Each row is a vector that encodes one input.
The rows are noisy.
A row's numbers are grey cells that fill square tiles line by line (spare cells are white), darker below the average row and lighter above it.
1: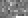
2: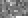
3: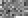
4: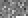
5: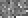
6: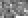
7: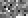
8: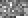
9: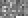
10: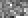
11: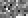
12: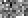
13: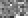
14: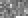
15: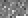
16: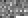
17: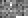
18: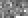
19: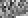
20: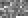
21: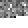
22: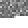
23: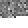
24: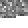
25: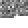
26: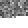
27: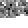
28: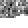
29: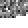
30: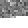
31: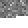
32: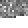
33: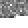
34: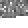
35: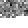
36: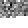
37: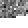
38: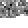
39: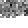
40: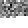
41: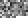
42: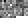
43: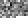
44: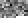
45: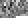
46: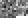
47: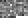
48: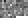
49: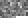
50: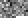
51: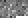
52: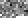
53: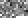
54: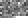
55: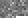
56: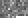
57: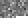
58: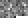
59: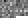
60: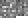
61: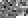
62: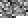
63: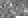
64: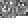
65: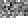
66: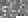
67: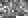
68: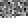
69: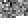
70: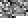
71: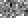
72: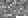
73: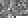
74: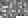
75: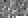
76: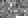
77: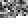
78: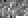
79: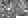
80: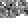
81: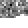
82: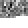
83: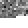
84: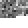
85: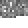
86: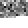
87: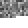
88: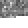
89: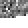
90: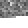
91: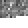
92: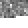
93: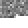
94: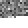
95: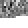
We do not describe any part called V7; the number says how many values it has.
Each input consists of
either a point on an 8-point circle and a node of a 9-node tree, or a value of V7.
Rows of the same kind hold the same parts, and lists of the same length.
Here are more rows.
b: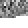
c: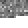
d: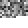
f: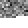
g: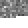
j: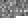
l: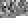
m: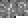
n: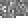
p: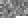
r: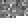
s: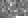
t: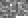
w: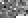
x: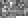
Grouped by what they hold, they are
b, d, f, l, w
c, g, j, m, n, p, r, s, t, x

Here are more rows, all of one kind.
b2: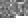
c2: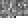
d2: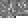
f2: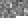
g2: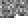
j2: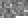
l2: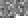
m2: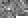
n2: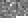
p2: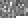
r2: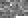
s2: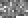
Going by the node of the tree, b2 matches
g2 and l2.
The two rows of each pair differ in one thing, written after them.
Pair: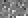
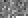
the place on the 8-point circle
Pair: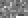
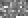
the place on the 8-point circle
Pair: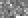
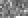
the place on the 8-point circle
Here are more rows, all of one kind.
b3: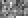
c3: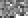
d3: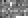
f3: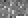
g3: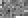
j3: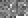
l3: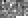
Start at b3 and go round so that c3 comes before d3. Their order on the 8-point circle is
b3, g3, c3, l3, j3, f3, d3.
